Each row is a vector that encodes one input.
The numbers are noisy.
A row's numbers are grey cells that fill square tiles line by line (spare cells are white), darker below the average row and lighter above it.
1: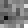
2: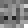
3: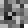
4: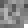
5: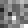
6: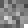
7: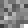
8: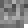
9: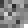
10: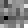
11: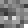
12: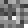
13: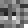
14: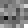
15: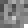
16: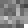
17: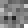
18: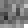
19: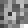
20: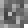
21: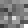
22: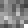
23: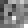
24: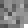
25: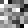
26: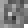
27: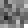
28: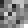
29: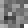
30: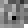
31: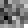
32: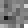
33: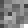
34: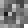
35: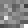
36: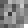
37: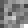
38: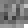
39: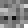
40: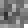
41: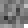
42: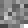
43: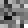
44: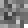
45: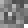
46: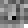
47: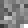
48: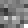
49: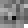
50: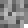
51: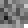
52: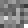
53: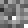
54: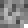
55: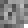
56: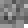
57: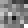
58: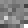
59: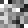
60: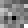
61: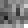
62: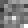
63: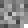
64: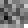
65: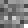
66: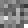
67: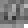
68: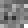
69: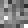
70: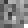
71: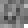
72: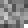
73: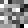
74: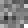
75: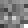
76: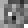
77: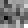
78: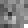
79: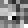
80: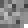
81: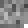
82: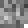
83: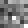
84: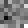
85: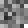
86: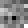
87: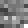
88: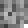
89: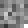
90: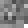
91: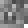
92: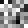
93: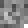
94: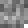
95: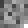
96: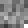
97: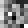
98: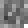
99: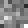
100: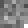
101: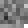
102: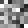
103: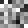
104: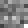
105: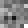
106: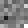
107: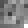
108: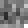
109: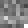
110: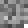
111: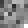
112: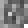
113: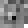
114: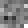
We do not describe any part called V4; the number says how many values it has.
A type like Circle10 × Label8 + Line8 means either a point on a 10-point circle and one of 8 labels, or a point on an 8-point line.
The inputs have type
List2(Bool × V4).
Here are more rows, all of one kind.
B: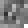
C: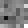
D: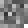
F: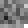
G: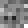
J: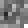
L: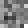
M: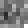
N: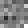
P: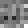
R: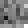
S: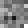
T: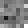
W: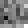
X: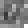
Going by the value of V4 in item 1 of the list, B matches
J, M, P and X.
